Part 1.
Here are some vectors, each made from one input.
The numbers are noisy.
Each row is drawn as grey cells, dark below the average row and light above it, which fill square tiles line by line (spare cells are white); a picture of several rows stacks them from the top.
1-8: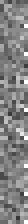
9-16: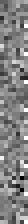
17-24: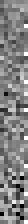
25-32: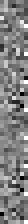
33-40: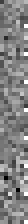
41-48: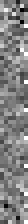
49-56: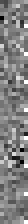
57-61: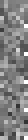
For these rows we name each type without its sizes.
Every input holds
either a fixed value, or three true/false values.
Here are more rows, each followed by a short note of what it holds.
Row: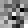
a fixed value
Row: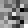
a fixed value
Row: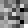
a fixed value
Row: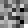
a fixed value
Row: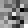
a fixed value
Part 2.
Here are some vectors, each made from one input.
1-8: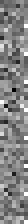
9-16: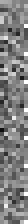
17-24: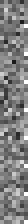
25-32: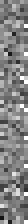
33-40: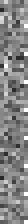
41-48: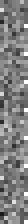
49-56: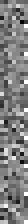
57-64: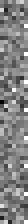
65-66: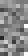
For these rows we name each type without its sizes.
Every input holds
three true/false values.
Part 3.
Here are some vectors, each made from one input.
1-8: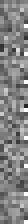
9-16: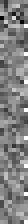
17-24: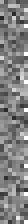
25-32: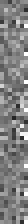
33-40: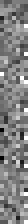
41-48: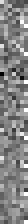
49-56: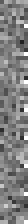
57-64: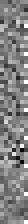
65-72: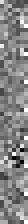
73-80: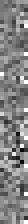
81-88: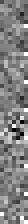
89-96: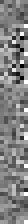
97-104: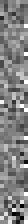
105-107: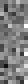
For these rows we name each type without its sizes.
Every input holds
either a fixed value, or three true/false values.
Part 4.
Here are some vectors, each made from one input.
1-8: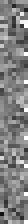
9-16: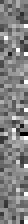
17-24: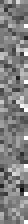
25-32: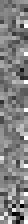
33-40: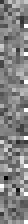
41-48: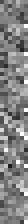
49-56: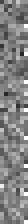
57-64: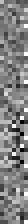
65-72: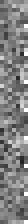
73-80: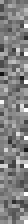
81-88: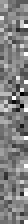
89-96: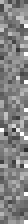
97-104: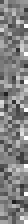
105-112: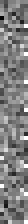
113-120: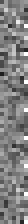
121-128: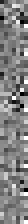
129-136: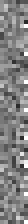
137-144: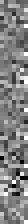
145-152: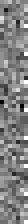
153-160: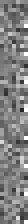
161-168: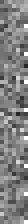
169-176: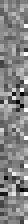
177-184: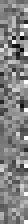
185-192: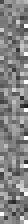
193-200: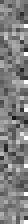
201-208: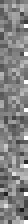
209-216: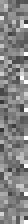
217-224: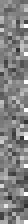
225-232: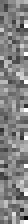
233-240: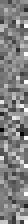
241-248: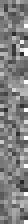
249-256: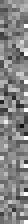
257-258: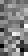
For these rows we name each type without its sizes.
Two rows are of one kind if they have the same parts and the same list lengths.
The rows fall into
2 kinds.
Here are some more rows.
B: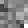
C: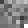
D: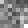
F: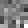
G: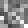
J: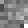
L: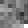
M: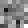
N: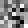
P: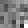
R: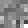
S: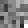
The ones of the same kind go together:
B, C, D, F, G, J, L, M, P, R, S
N

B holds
three true/false values.
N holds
a fixed value.
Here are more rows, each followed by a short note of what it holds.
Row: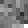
three true/false values
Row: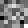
three true/false values
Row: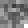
three true/false values
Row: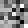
a fixed value
